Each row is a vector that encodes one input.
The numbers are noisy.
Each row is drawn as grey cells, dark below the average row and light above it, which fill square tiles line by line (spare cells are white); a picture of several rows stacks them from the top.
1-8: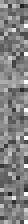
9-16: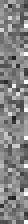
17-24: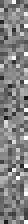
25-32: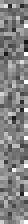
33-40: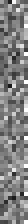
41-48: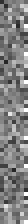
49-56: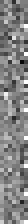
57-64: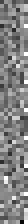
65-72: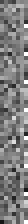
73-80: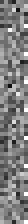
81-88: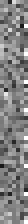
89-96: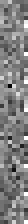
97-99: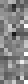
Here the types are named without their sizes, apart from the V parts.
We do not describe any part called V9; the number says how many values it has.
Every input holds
a true/false value, together with either a point on a line, or a value of V9.
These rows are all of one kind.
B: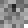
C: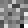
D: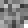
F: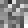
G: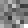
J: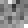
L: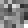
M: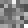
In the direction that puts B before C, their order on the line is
D, L, G, J, B, M, C, F.
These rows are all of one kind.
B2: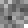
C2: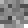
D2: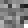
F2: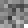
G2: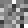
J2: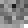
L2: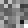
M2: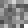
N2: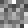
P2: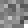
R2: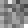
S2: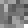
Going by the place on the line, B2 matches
C2, J2 and S2.
